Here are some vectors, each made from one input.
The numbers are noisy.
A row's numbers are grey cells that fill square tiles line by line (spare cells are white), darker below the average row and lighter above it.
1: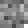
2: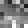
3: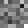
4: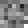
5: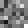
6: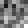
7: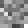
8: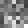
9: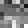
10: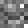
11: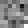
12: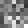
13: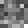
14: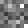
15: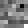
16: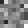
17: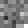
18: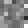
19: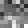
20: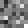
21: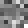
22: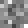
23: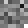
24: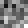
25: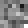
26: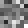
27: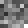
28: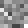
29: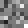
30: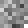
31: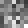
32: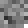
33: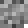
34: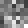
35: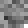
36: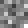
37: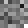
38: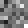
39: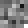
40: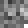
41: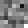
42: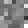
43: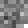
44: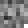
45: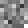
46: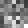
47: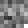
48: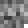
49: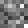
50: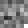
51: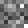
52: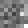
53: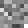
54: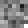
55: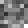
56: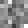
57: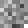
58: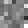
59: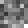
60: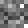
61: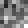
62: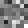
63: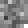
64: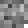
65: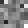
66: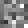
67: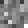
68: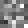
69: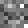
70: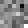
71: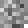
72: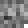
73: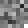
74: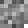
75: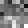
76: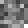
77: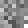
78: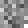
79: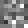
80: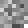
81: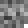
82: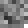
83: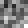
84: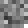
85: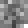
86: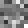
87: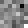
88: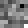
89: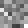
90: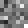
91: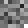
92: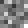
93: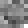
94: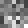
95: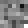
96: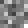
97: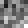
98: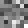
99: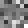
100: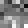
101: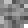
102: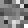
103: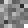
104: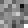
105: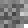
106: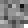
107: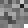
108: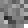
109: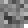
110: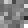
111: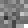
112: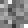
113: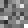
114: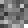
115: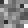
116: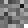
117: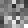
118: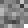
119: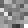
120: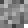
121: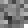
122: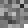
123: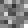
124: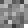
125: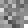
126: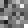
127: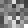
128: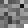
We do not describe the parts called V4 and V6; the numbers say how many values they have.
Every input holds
either a point on a 5-point line and a value of V6, or a true/false value and a value of V4.
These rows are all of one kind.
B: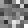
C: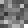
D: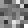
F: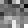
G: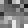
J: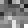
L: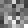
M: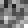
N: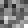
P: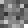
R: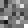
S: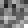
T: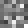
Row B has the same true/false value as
D, R and T.
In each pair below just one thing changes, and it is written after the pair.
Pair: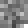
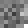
the place on the 5-point line
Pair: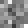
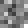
the place on the 5-point line
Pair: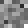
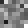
the place on the 5-point line
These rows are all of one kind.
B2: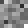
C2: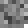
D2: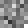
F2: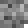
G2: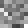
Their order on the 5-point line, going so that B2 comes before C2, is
G2, B2, F2, D2, C2.
